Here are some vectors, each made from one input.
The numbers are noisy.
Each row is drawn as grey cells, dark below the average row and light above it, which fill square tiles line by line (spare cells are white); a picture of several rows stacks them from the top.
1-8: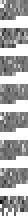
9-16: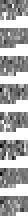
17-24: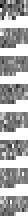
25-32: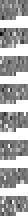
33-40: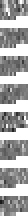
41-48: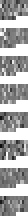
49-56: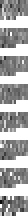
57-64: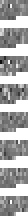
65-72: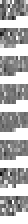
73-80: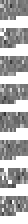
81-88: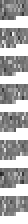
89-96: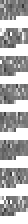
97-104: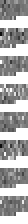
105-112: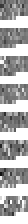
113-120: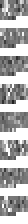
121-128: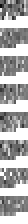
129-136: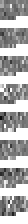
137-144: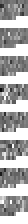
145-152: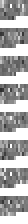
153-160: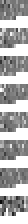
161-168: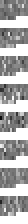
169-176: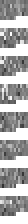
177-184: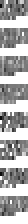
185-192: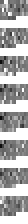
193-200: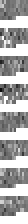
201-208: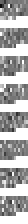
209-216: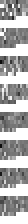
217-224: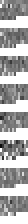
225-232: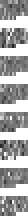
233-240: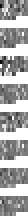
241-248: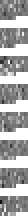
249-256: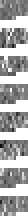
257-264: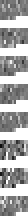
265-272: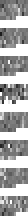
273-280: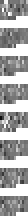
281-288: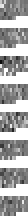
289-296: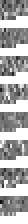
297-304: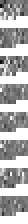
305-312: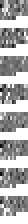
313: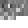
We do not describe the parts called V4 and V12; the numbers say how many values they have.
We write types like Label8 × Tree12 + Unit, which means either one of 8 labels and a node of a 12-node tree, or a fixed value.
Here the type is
(Bool × Bool × Bool × Bool + V12) × V4 + Line13.
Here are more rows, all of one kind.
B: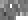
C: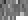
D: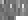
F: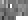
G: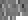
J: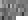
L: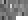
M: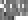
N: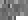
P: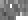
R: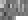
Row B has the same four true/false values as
D, F, L and P.
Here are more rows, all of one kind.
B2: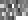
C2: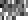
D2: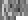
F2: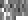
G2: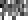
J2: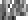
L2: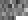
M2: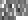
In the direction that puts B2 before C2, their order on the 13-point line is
F2, D2, M2, B2, L2, C2, G2, J2.
